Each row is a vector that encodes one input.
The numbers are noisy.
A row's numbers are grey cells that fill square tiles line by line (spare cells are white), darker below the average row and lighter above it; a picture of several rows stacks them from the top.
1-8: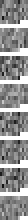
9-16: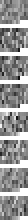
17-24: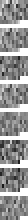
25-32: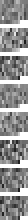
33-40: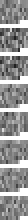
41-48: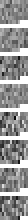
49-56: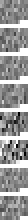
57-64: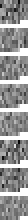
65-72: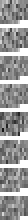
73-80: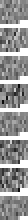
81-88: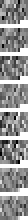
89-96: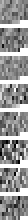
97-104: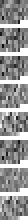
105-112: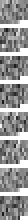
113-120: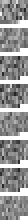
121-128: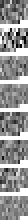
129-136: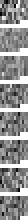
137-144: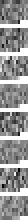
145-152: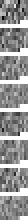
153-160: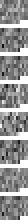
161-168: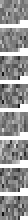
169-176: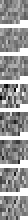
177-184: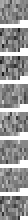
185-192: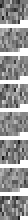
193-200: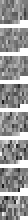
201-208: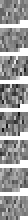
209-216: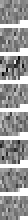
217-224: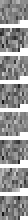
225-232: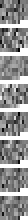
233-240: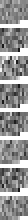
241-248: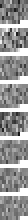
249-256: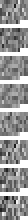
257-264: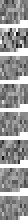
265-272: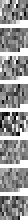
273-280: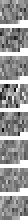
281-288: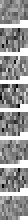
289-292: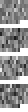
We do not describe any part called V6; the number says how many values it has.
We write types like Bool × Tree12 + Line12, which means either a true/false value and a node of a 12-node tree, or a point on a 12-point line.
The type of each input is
Bool × Line7 + V6.
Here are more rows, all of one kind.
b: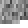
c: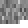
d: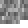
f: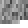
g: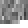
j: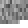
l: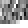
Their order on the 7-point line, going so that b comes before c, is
b, j, f, d, l, g, c.
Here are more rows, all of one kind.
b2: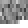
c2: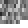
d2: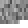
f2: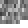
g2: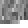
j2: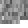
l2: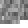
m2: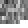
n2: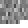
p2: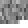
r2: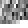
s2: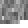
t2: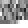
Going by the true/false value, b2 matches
d2, n2, p2 and t2.
